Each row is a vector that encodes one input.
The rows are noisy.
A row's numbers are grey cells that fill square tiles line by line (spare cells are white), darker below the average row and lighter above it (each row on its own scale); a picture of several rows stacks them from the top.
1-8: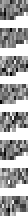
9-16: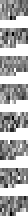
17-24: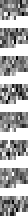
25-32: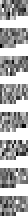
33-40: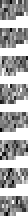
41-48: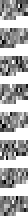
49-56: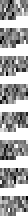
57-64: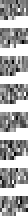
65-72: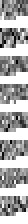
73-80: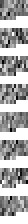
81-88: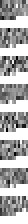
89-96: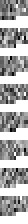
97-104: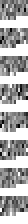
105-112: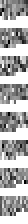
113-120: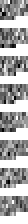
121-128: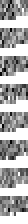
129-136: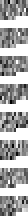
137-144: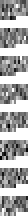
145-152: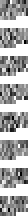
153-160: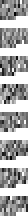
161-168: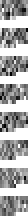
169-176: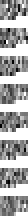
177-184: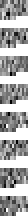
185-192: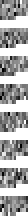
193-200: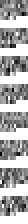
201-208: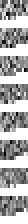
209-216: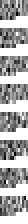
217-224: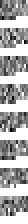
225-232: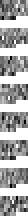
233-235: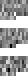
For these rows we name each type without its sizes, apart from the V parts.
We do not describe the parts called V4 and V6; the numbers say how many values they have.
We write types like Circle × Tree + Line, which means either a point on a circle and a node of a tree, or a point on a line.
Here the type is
(Bool × V4 + Label) × V6.
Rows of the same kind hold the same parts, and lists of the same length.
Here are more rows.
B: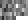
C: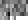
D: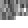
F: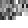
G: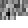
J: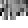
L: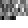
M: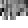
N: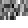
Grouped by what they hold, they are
B, D, F, J, L, M, N
C, G

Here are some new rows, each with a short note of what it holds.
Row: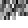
a true/false value, a value of V4 and a value of V6
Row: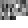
a label and a value of V6
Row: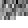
a true/false value, a value of V4 and a value of V6
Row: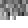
a true/false value, a value of V4 and a value of V6
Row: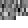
a true/false value, a value of V4 and a value of V6
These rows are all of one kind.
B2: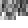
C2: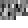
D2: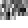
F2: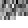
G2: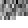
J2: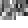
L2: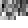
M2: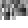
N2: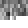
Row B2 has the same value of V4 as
D2 and L2.
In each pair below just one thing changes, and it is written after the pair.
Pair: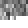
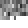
the true/false value
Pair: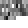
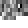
the value of V6
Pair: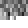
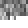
the value of V4
